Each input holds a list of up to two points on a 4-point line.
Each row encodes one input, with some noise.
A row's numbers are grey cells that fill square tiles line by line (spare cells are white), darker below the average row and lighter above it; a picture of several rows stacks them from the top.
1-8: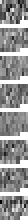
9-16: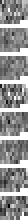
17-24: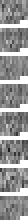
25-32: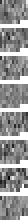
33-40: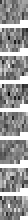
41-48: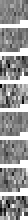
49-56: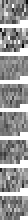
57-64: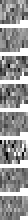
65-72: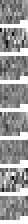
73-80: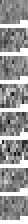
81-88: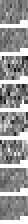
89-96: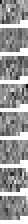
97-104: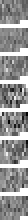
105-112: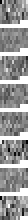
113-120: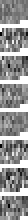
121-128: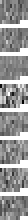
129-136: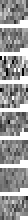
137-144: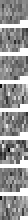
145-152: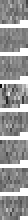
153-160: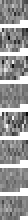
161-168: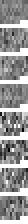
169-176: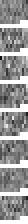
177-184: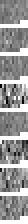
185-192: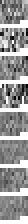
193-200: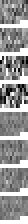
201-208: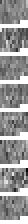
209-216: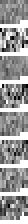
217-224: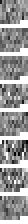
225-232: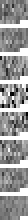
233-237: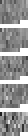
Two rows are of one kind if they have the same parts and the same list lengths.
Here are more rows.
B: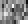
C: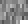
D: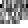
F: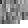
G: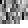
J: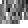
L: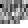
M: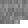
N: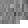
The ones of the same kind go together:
B, J
C, F, G, M, N
D, L

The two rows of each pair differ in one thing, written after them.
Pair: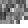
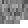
the place on the 4-point line in item 2 of the list
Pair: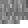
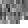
the place on the 4-point line in item 2 of the list
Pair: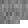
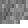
the place on the 4-point line in item 2 of the list
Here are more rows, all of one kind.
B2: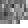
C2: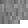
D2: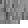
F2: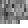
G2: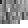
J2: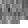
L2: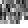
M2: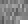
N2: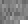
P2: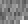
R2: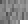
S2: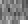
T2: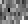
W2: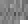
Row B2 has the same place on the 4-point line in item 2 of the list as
C2, F2 and R2.
